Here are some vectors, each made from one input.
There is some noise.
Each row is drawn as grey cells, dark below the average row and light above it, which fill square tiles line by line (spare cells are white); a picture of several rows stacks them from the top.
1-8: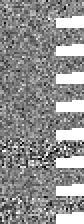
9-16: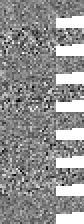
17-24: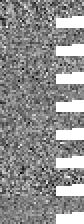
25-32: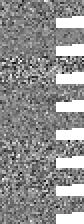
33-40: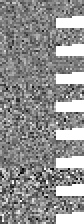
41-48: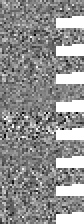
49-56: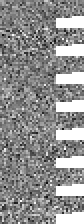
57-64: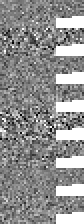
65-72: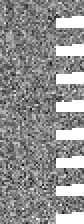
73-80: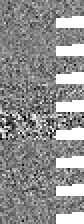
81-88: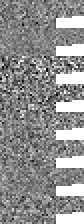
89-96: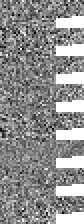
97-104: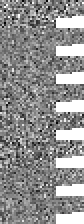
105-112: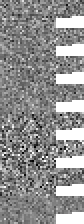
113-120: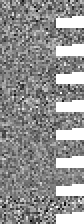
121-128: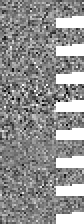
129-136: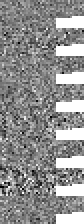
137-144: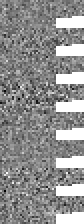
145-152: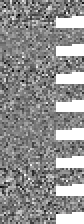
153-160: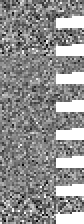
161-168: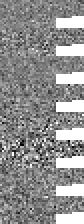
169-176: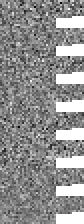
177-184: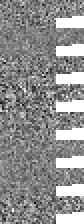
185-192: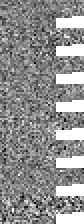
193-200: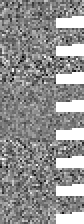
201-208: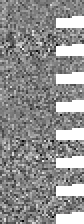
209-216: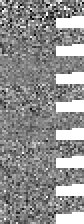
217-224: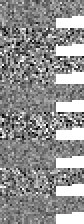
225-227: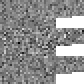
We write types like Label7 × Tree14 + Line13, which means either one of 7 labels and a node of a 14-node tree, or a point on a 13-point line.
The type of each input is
Bool × Line10 + Line7 + Tree10.
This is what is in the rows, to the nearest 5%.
About 25% of them hold a point on a 7-point line. About 40% of them hold a point on a 10-point line and a true/false value. The rest hold a node of a 10-node tree.
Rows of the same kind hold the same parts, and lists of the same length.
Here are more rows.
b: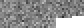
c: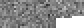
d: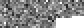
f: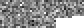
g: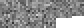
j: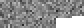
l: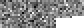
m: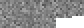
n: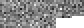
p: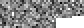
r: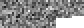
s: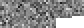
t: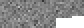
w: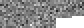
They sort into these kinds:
b, f, m, n, s
c, j, l, p, r, t, w
d, g

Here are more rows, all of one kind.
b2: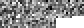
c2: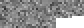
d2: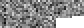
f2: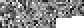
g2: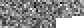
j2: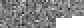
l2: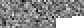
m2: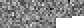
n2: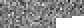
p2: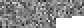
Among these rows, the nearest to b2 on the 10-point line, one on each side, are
j2 and p2.
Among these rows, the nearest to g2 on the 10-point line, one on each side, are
f2 and j2.
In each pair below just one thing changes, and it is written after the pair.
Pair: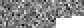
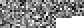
the true/false value
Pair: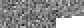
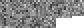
the place on the 10-point line
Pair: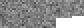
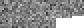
the place on the 10-point line
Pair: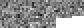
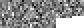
the place on the 10-point line
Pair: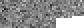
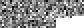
the place on the 10-point line
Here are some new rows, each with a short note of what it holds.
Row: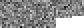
a point on a 7-point line
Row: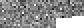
a node of a 10-node tree
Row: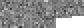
a point on a 7-point line
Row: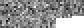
a point on a 7-point line
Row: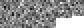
a point on a 10-point line and a true/false value
